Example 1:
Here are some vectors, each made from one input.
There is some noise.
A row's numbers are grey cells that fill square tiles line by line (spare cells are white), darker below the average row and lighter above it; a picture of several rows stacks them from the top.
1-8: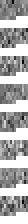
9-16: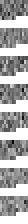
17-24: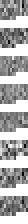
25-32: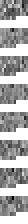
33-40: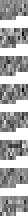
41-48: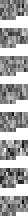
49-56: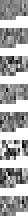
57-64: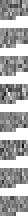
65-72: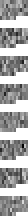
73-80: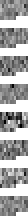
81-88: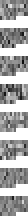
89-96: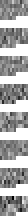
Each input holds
either a node of a 7-node tree, or a node of a 12-node tree.
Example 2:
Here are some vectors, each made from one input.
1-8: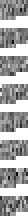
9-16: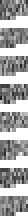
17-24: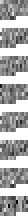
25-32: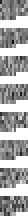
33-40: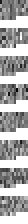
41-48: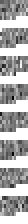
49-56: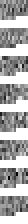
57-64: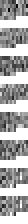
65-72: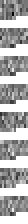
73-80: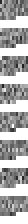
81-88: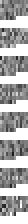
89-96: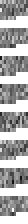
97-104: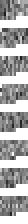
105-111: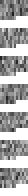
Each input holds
either one of 9 labels, or four true/false values.
